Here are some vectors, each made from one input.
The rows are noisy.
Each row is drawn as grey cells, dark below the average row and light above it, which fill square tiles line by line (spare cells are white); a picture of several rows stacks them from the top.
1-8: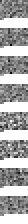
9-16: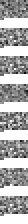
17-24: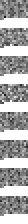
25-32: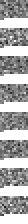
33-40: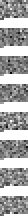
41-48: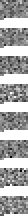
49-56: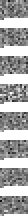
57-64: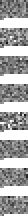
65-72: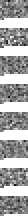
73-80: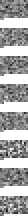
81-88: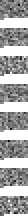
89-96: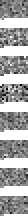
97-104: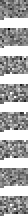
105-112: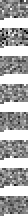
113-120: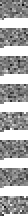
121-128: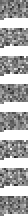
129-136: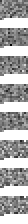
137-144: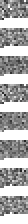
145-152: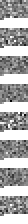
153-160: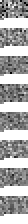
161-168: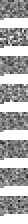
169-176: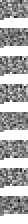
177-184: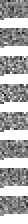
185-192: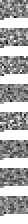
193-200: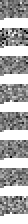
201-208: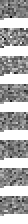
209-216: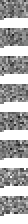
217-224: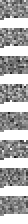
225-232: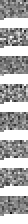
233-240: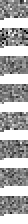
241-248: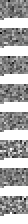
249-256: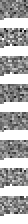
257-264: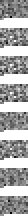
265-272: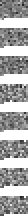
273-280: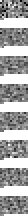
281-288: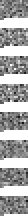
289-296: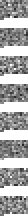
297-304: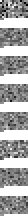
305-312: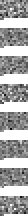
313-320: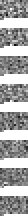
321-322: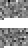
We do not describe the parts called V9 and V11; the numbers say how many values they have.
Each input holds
either a value of V9 and a value of V11, or a list of up to two points on a 5-point line.
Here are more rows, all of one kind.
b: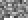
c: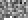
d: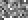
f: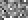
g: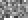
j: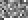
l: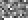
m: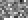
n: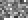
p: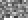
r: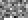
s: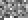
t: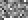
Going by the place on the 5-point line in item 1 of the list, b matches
g, p, r and s.
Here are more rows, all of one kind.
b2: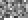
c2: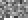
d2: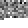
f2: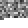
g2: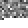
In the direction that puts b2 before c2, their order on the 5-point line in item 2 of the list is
g2, b2, c2, d2, f2.
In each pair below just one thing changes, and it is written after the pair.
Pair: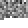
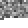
the place on the 5-point line in item 1 of the list
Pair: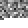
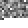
the place on the 5-point line in item 2 of the list
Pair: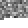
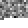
the place on the 5-point line in item 2 of the list
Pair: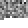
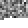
the place on the 5-point line in item 2 of the list
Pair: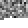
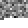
the place on the 5-point line in item 1 of the list
